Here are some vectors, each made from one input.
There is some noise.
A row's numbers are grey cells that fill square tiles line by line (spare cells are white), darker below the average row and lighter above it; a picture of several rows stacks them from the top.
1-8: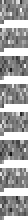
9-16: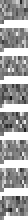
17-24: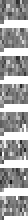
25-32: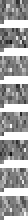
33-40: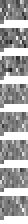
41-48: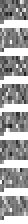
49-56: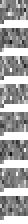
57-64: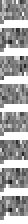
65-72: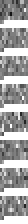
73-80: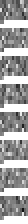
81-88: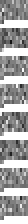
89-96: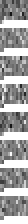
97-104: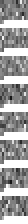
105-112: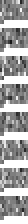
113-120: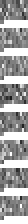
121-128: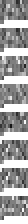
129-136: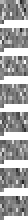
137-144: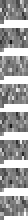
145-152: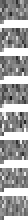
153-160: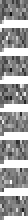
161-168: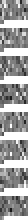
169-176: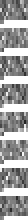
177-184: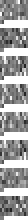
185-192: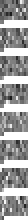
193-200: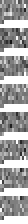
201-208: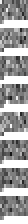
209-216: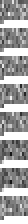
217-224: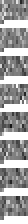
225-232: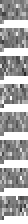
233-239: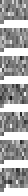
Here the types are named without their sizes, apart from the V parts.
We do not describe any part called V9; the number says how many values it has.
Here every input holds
either a point on each of four lines, or a value of V9.
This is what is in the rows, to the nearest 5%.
About 55% of them hold a point on each of four lines. The rest hold a value of V9.
